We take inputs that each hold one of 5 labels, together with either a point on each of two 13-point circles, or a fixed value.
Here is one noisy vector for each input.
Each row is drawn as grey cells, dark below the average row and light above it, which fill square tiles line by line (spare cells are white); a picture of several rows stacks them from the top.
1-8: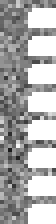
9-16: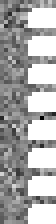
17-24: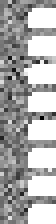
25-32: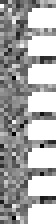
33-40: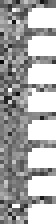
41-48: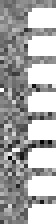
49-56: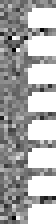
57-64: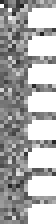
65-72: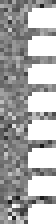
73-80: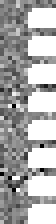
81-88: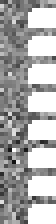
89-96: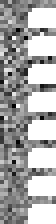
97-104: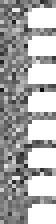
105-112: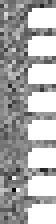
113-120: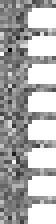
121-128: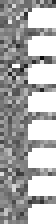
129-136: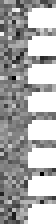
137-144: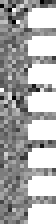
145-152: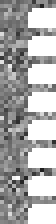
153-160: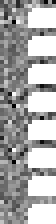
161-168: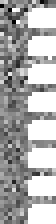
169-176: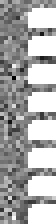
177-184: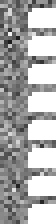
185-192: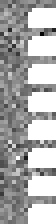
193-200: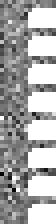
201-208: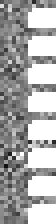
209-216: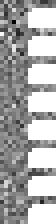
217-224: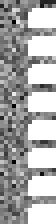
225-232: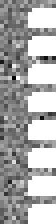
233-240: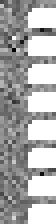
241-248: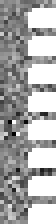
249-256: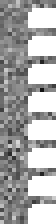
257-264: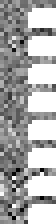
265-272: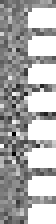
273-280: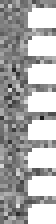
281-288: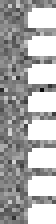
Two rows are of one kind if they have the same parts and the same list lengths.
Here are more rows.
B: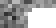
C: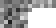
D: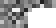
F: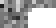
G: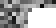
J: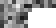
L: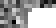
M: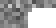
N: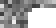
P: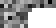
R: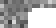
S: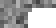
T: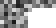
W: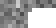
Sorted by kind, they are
B, C, F, G, J, M, N, P, R, S, W
D, L, T

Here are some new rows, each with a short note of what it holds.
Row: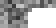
a point on each of two 13-point circles and one of 5 labels
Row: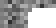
a point on each of two 13-point circles and one of 5 labels
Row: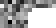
a point on each of two 13-point circles and one of 5 labels
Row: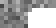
a point on each of two 13-point circles and one of 5 labels
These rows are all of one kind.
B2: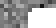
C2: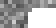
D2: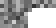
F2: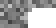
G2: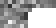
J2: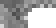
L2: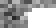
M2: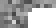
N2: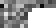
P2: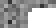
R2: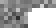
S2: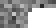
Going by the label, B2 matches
N2, P2 and S2.
